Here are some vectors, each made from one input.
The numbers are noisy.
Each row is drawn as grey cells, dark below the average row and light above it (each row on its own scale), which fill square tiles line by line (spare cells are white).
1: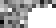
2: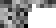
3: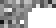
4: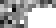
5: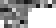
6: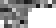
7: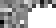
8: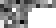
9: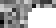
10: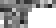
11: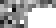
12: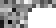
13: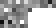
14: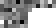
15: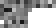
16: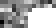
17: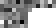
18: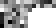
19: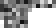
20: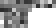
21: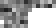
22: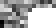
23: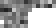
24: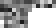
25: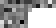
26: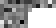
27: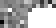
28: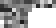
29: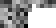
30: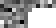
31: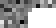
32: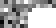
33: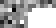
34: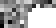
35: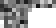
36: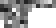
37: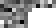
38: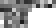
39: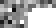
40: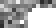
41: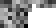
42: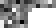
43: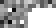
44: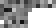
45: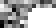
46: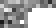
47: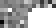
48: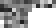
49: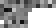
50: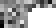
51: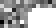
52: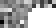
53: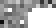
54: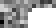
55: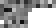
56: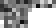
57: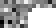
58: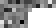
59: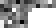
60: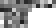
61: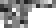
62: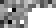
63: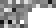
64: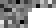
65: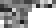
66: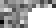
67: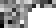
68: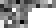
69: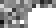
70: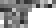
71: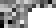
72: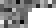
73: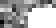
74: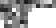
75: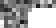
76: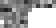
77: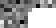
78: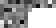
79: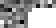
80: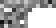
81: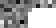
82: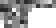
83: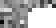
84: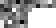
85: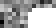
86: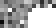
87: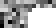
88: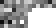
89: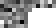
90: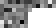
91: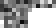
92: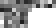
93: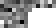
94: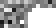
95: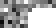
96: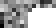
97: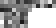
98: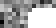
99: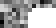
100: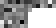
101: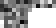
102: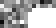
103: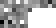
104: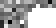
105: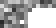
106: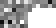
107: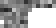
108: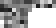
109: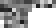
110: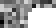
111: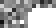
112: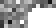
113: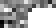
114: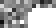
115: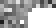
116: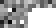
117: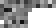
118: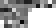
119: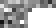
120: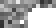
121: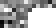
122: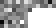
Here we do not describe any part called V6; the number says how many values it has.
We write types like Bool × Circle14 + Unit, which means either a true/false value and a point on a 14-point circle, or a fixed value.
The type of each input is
List2(Bool × V6).
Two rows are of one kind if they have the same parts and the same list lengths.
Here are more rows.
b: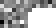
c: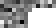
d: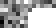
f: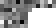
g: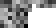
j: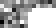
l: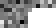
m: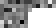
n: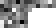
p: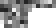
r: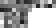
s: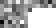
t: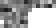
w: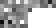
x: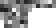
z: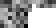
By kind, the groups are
b, d, j, s, w
c, f, l, m, n, p, r, t, x
g, z

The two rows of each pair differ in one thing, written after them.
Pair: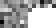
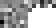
the true/false value in item 2 of the list
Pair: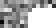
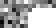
the value of V6 in item 1 of the list
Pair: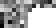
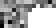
the value of V6 in item 2 of the list
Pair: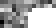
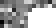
the true/false value in item 2 of the list
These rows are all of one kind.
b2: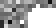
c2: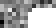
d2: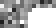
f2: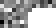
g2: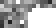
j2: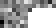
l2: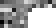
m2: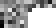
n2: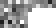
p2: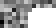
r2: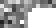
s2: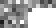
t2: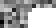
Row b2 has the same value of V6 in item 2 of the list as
n2, p2 and t2.
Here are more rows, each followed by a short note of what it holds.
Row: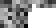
the empty list
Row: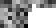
the empty list
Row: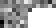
a list of two items
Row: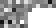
a list of two items
